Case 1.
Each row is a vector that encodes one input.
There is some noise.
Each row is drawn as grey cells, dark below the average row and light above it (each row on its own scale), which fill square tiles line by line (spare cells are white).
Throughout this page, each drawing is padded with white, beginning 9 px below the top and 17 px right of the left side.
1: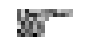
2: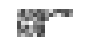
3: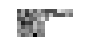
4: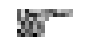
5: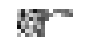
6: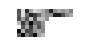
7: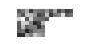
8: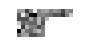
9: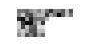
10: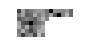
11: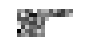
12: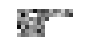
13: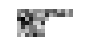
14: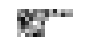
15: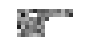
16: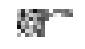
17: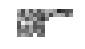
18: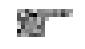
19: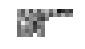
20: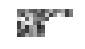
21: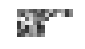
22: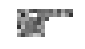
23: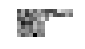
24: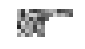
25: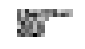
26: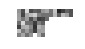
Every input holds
three true/false values.
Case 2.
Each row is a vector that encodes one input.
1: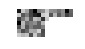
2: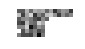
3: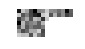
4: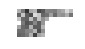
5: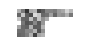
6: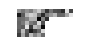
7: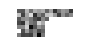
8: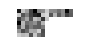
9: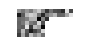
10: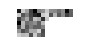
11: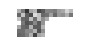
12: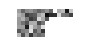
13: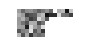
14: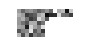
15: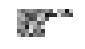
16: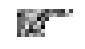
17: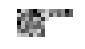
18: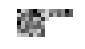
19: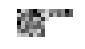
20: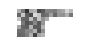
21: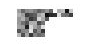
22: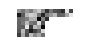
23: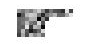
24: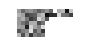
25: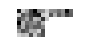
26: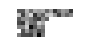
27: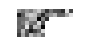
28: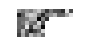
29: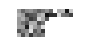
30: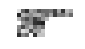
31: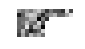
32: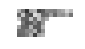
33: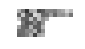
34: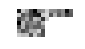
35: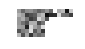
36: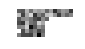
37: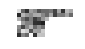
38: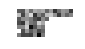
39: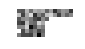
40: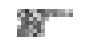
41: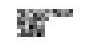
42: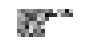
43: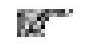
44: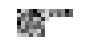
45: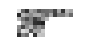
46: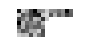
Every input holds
a point on a 6-point circle.
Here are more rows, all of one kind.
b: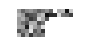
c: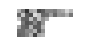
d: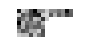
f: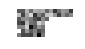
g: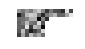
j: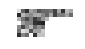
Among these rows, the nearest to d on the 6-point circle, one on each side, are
b and f.
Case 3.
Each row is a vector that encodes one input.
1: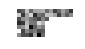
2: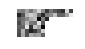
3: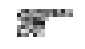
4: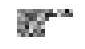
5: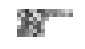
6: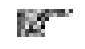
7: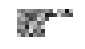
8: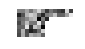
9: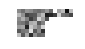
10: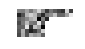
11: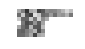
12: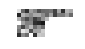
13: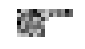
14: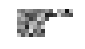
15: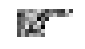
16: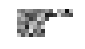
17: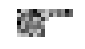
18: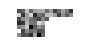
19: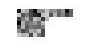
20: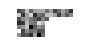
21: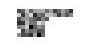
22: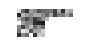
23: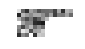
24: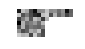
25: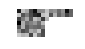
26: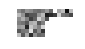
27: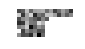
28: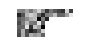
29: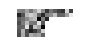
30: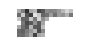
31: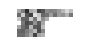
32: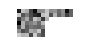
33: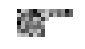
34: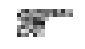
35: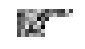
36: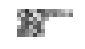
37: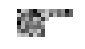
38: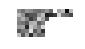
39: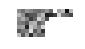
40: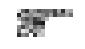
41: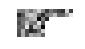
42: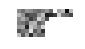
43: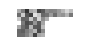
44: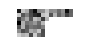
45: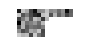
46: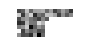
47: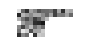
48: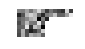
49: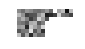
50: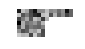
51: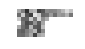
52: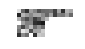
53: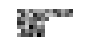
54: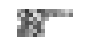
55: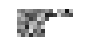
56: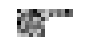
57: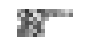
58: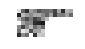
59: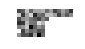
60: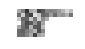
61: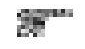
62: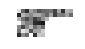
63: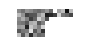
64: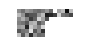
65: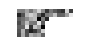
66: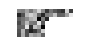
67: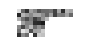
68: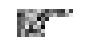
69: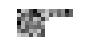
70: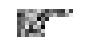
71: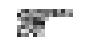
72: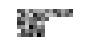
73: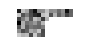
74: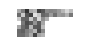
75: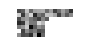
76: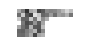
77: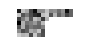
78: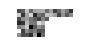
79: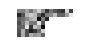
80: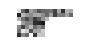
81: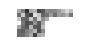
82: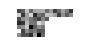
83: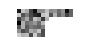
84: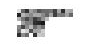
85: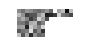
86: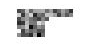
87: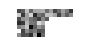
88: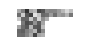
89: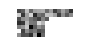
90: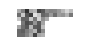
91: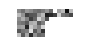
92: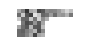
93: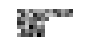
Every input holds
a point on a 6-point circle.
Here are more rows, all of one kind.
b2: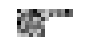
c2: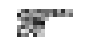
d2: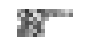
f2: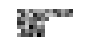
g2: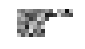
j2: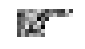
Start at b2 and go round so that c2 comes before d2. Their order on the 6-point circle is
b2, f2, j2, c2, d2, g2.
